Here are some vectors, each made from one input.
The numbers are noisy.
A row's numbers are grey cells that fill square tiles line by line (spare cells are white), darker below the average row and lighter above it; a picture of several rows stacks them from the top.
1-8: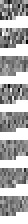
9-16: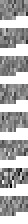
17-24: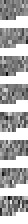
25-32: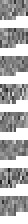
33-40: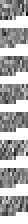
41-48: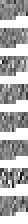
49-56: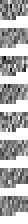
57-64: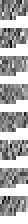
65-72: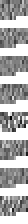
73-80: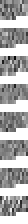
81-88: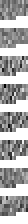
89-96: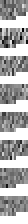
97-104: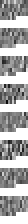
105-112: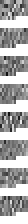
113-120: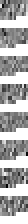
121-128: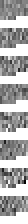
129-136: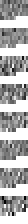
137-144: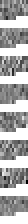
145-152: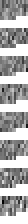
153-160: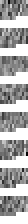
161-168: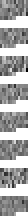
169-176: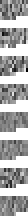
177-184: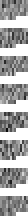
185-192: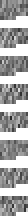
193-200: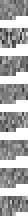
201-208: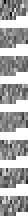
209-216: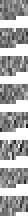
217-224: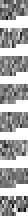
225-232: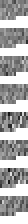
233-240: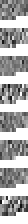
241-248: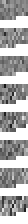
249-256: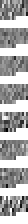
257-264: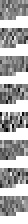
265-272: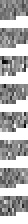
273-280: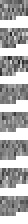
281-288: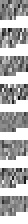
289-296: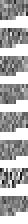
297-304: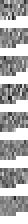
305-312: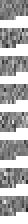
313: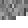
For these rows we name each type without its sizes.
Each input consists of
a point on a circle, together with either a fixed value, or four true/false values.
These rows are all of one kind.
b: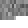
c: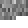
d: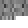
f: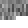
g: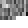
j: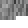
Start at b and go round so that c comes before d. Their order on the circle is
b, g, c, d, f, j.
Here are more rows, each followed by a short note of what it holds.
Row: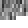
a point on a circle and four true/false values
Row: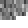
a point on a circle
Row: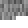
a point on a circle and four true/false values
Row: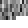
a point on a circle
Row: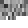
a point on a circle and four true/false values
